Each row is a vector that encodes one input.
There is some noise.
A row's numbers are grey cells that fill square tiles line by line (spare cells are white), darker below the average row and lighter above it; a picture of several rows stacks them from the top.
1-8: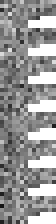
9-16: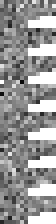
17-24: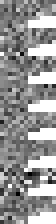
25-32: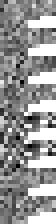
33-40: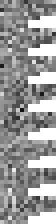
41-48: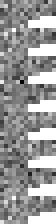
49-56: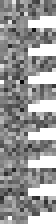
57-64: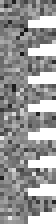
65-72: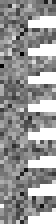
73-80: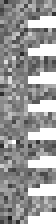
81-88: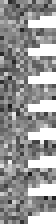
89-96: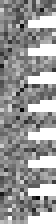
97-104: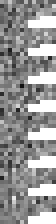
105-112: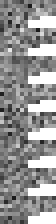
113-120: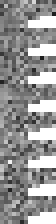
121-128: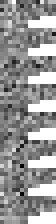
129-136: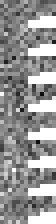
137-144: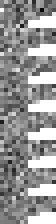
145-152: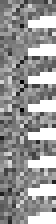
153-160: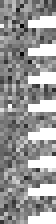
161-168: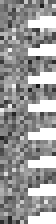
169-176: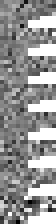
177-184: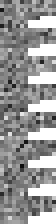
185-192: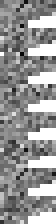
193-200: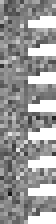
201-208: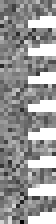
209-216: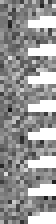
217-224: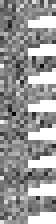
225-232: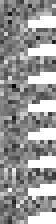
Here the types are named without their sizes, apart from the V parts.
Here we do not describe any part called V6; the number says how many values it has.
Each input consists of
a list of items, each a point on a line and a value of V6.
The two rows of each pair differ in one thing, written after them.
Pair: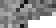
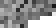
the place on the line in item 1 of the list
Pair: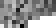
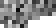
the place on the line in item 1 of the list
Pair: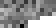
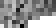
the value of V6 in item 1 of the list
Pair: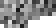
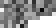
the value of V6 in item 1 of the list
